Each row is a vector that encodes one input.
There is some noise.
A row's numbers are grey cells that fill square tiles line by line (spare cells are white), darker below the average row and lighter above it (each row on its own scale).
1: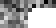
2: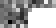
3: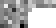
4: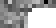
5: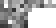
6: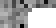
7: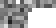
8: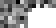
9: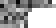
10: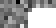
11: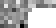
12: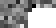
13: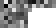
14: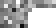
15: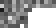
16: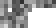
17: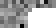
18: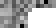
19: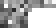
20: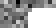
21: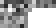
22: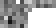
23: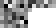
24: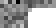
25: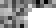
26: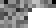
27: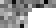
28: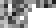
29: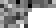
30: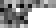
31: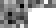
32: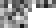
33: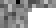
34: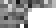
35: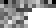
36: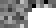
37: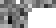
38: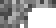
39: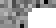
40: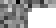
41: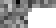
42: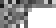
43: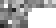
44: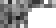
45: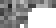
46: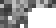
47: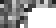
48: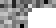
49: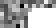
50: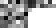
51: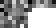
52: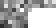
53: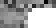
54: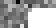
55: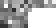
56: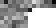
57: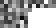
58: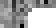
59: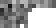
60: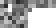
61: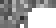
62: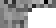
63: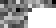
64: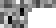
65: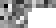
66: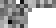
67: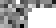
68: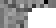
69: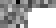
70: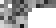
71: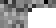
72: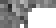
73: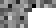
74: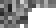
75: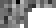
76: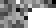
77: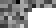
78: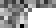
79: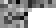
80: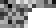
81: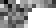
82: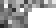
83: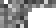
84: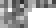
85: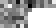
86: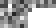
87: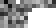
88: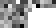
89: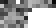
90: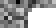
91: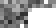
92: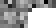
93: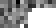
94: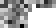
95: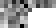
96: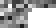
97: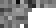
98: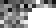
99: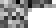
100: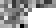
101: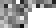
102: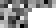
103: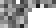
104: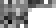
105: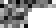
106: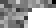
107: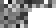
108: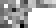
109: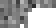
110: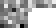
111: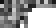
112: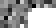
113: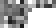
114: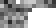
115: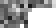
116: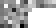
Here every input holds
a true/false value, together with a list of up to two points on a 5-point line.
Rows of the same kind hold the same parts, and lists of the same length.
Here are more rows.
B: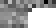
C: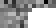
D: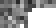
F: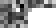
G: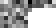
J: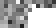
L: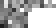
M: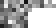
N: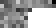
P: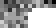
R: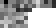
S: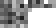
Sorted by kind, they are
B, C, D, N, P, R
F, G, J, S
L, M

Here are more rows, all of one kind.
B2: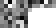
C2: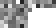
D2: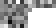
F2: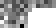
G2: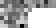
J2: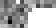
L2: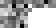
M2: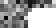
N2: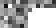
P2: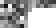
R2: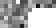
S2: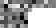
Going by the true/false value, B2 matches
M2 and S2.
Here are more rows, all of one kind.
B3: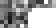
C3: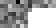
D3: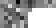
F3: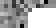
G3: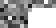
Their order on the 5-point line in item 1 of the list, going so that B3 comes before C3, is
B3, G3, C3, D3, F3.
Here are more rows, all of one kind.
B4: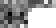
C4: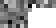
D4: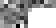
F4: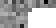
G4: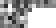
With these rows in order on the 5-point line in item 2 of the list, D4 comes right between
C4 and G4.
